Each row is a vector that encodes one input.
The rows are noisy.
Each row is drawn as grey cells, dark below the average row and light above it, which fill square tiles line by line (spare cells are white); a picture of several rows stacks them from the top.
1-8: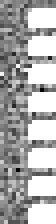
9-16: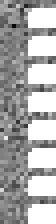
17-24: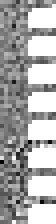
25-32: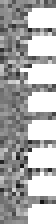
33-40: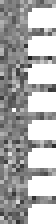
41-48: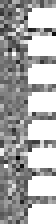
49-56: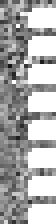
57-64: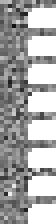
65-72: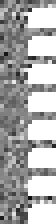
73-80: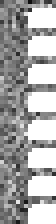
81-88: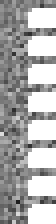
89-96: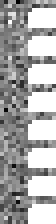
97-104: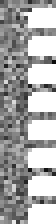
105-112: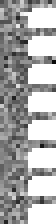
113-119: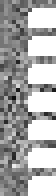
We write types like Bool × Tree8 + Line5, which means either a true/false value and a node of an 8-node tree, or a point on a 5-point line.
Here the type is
Line3 × Line3 + Line4 + List3(Line5).
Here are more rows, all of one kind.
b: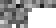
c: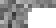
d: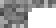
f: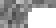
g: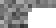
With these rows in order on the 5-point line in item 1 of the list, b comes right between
f and g.
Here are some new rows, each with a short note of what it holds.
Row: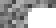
a list of three items
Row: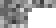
a list of two items
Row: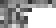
a point on each of two 3-point lines
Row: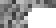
a list of three items
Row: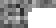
a list of one item
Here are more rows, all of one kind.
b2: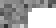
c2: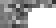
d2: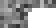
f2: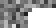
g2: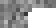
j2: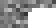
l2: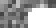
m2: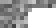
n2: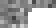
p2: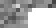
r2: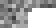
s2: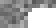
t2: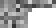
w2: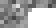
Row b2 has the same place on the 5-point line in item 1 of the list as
l2, n2, s2 and w2.
